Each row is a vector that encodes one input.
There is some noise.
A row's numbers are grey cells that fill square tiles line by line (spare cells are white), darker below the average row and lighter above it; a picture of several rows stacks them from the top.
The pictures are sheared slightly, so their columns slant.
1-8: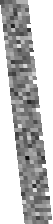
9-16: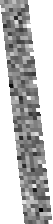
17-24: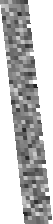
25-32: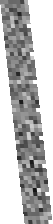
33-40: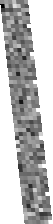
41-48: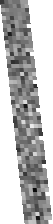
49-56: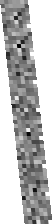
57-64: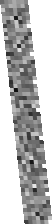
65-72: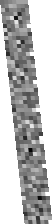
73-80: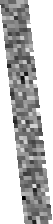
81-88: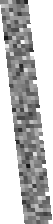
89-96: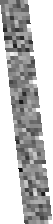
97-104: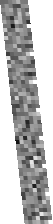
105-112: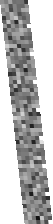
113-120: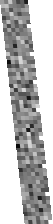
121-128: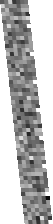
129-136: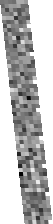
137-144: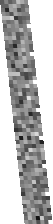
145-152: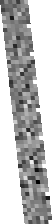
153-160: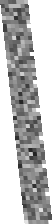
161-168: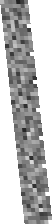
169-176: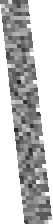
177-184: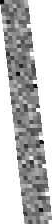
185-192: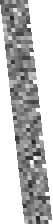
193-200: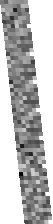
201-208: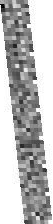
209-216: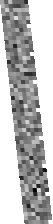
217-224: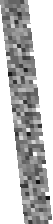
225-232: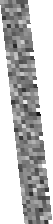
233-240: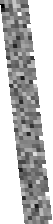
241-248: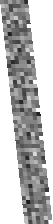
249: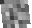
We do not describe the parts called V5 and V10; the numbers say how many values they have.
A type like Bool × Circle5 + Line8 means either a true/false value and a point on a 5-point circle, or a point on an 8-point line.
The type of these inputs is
Bool × V5 + List2(Line6) + Tree7 × V10.
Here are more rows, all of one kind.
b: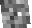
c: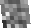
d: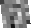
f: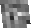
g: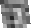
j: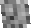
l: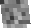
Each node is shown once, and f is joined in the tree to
c and d.
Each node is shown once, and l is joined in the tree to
g.
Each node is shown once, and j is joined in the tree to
b.
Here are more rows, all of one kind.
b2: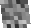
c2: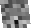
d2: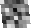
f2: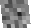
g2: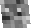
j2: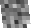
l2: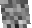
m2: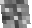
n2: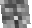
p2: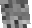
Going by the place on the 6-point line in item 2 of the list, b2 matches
f2, l2, m2 and n2.
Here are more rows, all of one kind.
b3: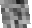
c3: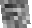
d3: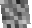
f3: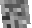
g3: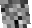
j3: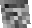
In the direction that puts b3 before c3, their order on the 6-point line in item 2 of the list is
b3, f3, g3, j3, d3, c3.
